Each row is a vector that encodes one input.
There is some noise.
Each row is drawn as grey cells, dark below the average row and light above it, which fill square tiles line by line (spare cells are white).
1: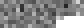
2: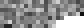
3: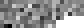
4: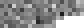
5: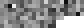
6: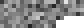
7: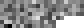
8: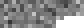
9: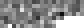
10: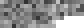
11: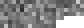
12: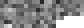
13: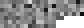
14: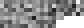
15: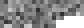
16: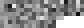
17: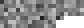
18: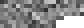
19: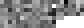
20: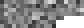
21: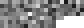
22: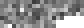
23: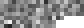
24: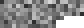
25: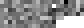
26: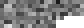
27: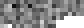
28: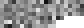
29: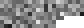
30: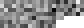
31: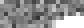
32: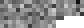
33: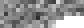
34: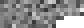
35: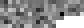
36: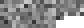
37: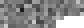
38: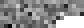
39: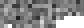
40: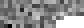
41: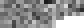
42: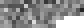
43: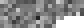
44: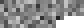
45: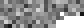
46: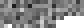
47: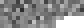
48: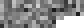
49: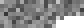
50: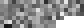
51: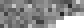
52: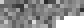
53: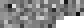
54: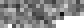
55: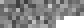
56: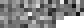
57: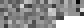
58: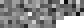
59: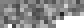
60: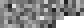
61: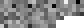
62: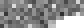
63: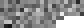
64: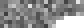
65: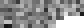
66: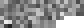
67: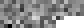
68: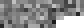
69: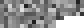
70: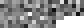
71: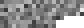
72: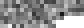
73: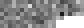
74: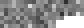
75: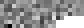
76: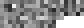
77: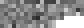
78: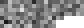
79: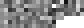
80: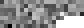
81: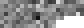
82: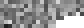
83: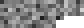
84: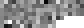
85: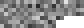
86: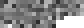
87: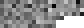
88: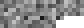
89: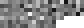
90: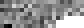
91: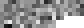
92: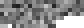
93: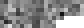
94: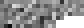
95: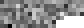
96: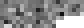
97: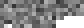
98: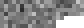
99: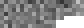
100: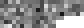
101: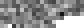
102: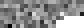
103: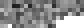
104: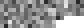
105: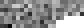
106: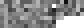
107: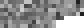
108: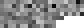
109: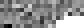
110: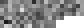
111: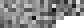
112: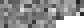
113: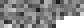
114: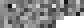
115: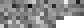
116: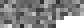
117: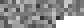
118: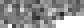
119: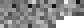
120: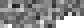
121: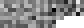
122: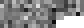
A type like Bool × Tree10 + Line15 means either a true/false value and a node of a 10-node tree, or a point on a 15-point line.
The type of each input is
Bool × Bool × Bool × Bool × Line7 + Label5.
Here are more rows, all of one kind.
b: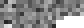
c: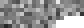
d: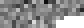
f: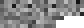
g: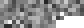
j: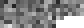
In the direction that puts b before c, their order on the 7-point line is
g, d, b, j, f, c.
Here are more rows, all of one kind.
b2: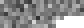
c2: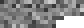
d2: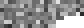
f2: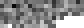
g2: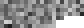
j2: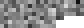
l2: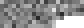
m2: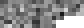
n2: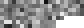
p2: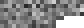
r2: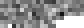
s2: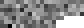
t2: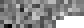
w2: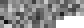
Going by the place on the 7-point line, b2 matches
f2, g2, l2 and t2.
